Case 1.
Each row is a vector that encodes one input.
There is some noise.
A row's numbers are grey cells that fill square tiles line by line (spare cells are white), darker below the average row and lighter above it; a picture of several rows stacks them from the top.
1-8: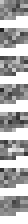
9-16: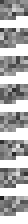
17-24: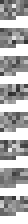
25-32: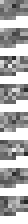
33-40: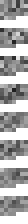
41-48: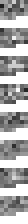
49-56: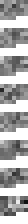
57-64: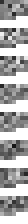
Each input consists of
either a point on a 9-point circle, or a point on a 6-point line.
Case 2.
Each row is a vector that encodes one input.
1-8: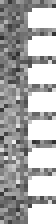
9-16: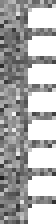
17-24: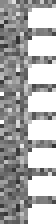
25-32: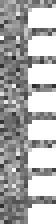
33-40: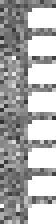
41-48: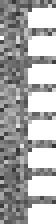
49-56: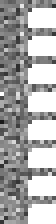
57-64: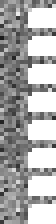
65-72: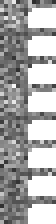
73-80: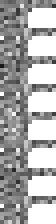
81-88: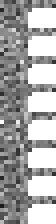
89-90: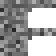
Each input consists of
either a point on a 7-point line, or a point on a 12-point line.
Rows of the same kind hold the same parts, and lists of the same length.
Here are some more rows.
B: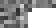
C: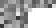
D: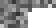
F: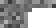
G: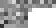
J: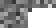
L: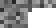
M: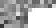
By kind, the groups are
B, D, F, J, L
C, G, M

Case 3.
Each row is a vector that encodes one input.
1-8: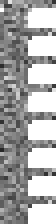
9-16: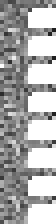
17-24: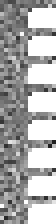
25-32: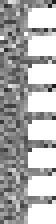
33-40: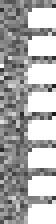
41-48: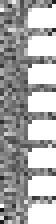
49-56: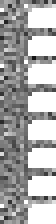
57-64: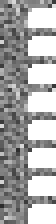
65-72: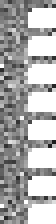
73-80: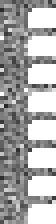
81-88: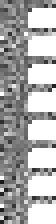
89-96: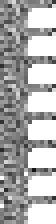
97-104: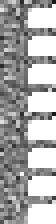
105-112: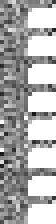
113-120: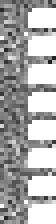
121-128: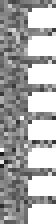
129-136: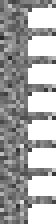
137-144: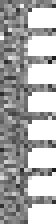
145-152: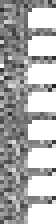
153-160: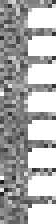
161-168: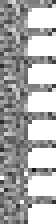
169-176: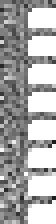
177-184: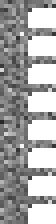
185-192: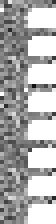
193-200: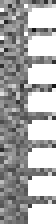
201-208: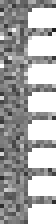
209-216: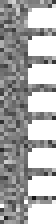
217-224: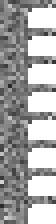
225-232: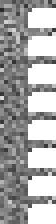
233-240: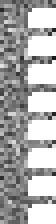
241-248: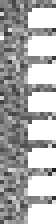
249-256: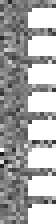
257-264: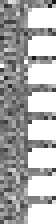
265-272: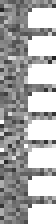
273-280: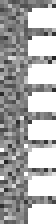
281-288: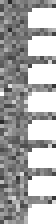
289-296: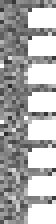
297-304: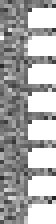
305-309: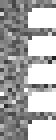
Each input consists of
either a point on a 10-point line, or a point on a 15-point line.
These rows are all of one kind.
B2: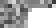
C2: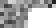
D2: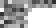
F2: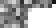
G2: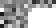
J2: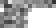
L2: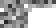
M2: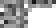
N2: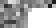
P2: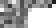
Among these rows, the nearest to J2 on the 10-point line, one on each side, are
D2 and N2.
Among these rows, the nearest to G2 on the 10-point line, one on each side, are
D2 and M2.
